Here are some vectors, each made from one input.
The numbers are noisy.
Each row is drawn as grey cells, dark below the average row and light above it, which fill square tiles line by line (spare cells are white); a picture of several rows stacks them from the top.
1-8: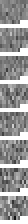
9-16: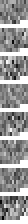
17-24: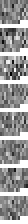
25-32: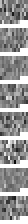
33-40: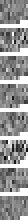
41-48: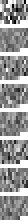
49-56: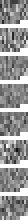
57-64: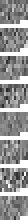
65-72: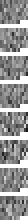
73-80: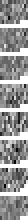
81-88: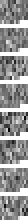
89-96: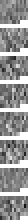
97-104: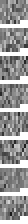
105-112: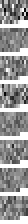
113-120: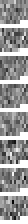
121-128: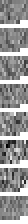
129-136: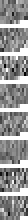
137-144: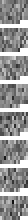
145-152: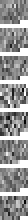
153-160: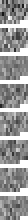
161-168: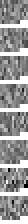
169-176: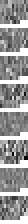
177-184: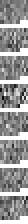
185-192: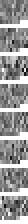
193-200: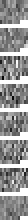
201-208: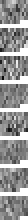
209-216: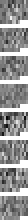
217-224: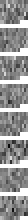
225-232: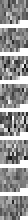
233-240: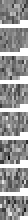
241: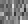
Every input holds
either a point on a 10-point circle, or a point on a 15-point circle, a point on a 9-point line and a point on a 10-point line, or a fixed value.
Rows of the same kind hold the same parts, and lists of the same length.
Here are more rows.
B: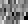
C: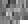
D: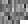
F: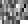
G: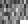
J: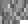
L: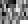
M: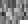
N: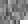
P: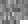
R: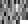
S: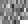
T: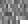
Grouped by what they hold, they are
B, C, L, M
D, F, G, J, N, P, S, T
R

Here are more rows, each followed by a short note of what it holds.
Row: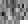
a point on a 10-point circle
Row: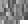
a point on a 10-point circle
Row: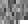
a point on a 10-point circle
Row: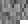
a point on a 15-point circle, a point on a 9-point line and a point on a 10-point line
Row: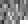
a fixed value
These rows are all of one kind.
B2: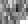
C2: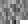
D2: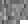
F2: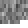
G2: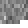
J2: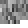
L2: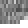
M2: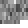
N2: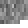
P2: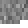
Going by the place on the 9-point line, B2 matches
J2 and M2.
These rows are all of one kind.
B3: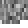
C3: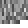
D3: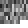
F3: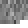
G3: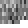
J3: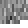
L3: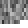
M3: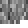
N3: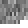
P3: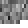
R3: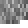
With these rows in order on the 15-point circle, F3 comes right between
C3 and L3.
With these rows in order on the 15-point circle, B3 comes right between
C3 and J3.
